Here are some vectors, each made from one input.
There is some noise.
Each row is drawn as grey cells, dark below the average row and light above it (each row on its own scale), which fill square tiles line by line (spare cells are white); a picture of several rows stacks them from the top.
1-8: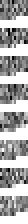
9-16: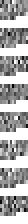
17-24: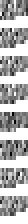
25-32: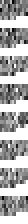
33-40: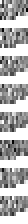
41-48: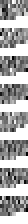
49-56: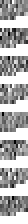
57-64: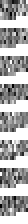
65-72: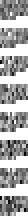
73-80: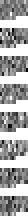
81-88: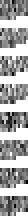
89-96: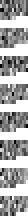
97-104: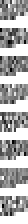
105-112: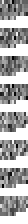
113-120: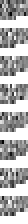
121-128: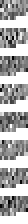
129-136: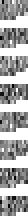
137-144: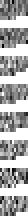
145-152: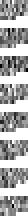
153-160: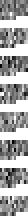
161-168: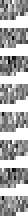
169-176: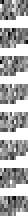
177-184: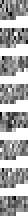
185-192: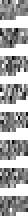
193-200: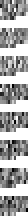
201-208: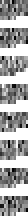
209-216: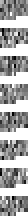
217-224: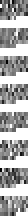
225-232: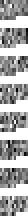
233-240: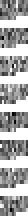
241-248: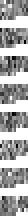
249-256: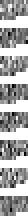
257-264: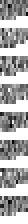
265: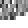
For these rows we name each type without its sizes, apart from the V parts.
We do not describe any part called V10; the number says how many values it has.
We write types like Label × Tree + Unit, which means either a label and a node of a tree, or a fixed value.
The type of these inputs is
(Bool × Bool × Bool + Line + Tree) × V10 × V10.
